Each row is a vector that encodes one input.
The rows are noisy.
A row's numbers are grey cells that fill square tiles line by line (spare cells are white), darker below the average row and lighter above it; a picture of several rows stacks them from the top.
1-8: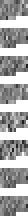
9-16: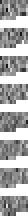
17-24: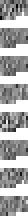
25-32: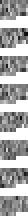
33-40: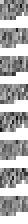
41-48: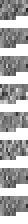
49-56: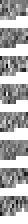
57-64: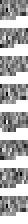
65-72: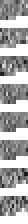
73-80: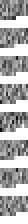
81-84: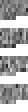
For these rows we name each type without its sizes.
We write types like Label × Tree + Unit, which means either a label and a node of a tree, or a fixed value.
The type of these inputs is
Circle.
